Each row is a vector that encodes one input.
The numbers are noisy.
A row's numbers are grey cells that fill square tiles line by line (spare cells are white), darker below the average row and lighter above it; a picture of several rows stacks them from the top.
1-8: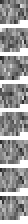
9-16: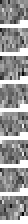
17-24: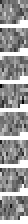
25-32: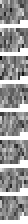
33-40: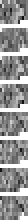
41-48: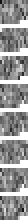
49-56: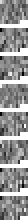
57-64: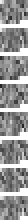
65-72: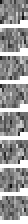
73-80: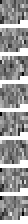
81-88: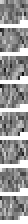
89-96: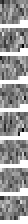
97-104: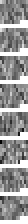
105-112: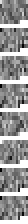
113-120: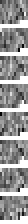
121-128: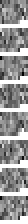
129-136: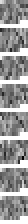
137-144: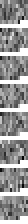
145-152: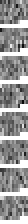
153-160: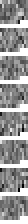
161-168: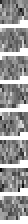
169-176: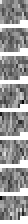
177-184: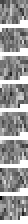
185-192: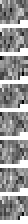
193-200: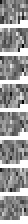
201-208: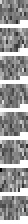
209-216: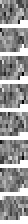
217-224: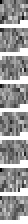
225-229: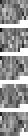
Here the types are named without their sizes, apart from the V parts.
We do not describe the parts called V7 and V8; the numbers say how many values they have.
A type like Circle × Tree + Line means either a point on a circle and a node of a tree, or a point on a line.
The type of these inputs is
Bool × (Line × (Line + V8) + V7).
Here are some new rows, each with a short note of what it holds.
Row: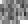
a point on a line, a true/false value and a value of V8
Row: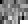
a true/false value and a value of V7
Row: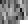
a point on each of two lines and a true/false value
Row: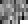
a true/false value and a value of V7
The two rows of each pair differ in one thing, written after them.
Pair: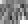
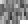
the value of V8
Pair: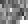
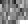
the place on the line
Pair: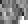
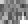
the true/false value
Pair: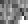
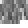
the true/false value
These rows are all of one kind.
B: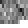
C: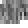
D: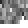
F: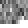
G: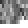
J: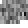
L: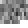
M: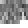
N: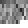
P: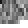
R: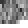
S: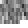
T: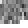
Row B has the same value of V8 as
C, J and S.
